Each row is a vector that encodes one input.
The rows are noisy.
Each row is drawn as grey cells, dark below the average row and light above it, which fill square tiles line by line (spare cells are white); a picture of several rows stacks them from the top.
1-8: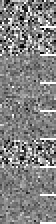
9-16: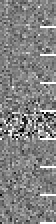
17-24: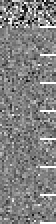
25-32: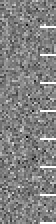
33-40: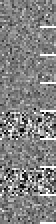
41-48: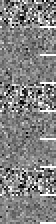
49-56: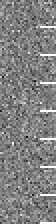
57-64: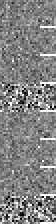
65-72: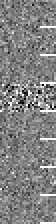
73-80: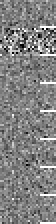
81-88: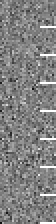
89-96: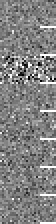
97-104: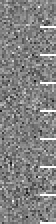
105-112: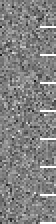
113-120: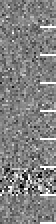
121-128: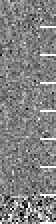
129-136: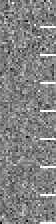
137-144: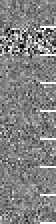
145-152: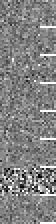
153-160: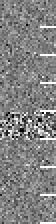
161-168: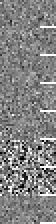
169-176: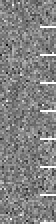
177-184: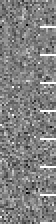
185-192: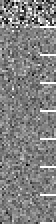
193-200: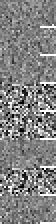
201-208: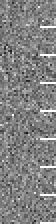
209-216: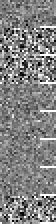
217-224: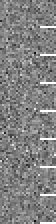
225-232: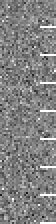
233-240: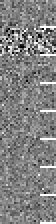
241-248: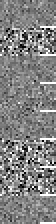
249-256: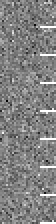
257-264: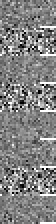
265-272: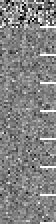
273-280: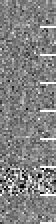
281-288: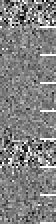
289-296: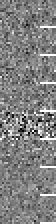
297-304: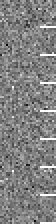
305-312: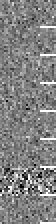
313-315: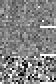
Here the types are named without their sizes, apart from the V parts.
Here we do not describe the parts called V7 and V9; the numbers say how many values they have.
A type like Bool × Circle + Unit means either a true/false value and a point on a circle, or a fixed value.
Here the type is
(Line + Tree) × (Line + V7) + V9.
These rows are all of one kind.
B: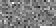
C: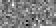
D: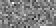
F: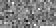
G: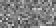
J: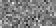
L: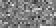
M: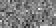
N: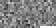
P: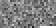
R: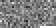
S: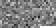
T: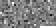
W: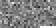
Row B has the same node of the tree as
P, T and W.
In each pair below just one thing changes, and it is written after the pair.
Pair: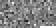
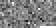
the node of the tree
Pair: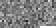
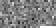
the node of the tree
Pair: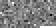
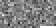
the value of V7
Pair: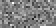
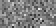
the value of V7
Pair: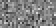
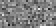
the node of the tree
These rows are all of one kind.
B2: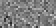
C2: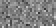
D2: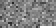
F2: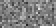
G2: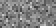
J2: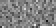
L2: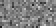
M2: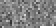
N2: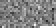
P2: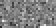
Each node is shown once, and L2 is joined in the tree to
P2.
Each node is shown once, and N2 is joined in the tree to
C2, F2 and J2.
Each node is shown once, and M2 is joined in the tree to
G2.
